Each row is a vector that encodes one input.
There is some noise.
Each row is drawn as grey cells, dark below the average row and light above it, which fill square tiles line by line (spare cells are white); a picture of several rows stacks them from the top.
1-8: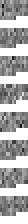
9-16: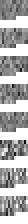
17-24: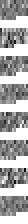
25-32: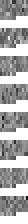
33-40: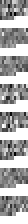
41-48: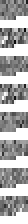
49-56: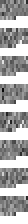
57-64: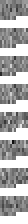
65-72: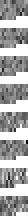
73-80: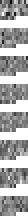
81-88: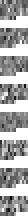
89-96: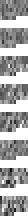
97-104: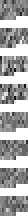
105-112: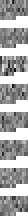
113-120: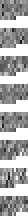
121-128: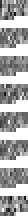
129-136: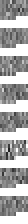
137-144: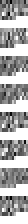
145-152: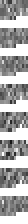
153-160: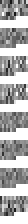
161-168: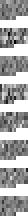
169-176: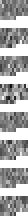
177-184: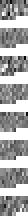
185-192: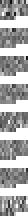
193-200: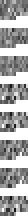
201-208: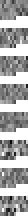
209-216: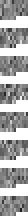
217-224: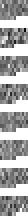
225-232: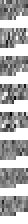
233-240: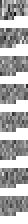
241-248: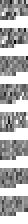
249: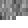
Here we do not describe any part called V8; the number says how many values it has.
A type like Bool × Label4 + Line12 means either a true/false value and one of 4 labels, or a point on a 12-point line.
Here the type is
Bool × V8 × V8 + Line5 + Line6.
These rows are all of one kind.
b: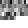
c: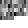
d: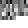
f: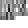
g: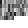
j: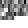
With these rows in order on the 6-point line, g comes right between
c and f.
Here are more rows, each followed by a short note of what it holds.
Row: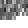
a point on a 5-point line
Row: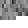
a true/false value and two values of V8
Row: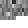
a true/false value and two values of V8
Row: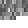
a point on a 5-point line
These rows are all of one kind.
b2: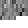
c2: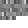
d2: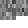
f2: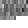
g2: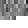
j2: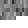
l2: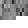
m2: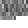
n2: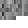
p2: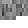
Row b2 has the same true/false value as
g2, n2 and p2.
